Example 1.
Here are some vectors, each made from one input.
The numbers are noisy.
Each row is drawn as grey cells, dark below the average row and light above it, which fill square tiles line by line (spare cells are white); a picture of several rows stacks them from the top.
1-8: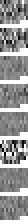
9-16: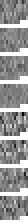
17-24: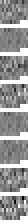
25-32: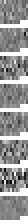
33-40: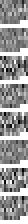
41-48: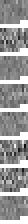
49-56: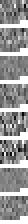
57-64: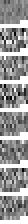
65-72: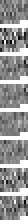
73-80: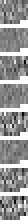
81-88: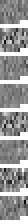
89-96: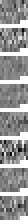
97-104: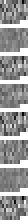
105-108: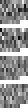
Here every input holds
either a point on an 8-point circle, or a point on a 10-point circle and a true/false value, or a fixed value.
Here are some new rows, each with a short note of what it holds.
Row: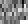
a point on a 10-point circle and a true/false value
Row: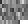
a fixed value
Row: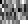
a fixed value
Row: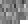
a point on a 10-point circle and a true/false value
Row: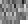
a point on a 10-point circle and a true/false value
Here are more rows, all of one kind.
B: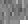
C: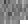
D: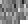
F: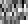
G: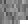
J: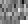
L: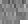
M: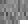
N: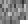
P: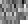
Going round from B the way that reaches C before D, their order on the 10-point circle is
B, N, M, L, P, F, G, C, D, J.
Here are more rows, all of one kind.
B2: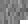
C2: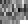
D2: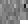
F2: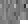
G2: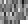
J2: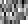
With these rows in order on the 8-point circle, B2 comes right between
C2 and G2.
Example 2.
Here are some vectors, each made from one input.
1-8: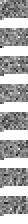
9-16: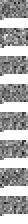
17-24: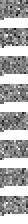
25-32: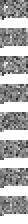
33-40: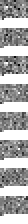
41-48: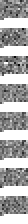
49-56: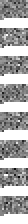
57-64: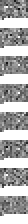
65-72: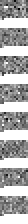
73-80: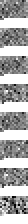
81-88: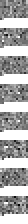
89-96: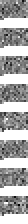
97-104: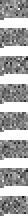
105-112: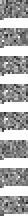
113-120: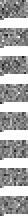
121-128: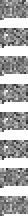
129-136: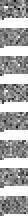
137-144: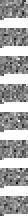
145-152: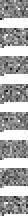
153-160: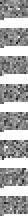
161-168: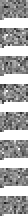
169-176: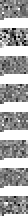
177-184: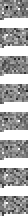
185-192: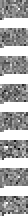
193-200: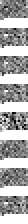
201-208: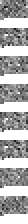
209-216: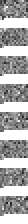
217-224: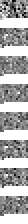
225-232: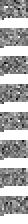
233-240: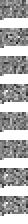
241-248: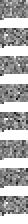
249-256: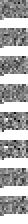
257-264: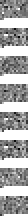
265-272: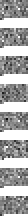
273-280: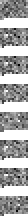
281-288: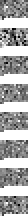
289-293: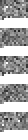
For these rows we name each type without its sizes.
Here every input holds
a list of points on a line.
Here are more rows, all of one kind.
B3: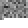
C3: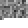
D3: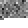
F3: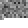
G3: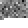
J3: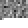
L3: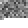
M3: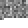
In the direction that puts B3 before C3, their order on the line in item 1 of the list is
G3, D3, L3, F3, B3, M3, J3, C3.
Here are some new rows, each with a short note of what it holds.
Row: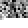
the empty list
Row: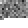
a list of two items
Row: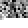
the empty list
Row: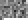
a list of two items
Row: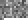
a list of two items
